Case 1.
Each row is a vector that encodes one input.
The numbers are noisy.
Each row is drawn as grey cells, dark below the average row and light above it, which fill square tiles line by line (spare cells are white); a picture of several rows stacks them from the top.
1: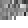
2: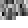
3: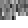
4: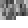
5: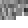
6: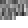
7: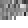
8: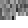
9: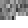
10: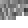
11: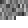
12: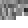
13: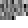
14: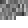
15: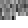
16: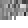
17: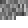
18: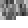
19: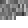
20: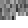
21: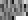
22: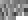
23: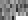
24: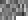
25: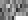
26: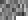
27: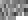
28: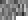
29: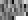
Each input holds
a point on a 6-point circle.
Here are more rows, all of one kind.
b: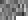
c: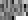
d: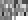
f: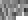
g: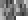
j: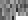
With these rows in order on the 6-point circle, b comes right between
d and g.
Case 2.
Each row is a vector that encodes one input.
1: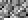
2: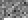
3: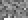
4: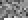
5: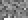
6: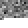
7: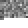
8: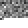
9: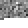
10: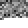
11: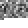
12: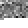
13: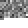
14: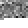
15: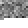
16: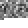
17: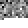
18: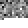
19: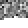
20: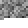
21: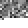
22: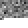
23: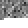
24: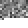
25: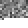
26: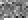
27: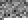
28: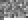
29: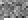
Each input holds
a node of a 7-node tree.
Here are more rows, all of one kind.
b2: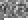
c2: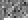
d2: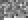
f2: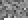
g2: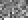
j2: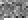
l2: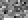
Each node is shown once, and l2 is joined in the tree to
c2.
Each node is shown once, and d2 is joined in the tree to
f2 and g2.
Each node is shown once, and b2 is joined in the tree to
f2 and j2.
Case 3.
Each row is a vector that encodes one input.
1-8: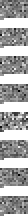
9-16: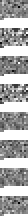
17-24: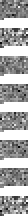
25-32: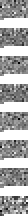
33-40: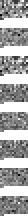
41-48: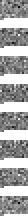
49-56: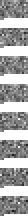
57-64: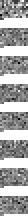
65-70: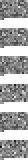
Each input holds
either a fixed value, or three true/false values.
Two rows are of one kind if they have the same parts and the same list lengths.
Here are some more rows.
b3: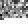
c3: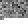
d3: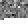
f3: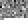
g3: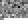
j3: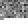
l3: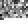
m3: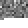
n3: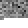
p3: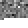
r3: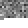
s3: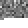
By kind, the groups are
b3, l3
c3, d3, f3, g3, j3, m3, n3, p3, r3, s3

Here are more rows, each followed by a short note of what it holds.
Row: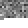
three true/false values
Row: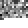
a fixed value
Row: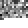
a fixed value
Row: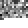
a fixed value
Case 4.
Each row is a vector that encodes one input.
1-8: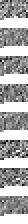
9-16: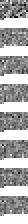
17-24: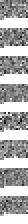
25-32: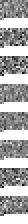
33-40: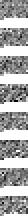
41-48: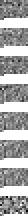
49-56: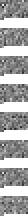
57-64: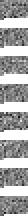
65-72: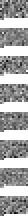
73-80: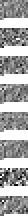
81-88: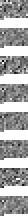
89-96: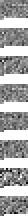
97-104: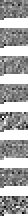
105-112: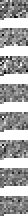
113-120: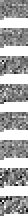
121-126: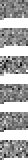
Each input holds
either a fixed value, or three true/false values.
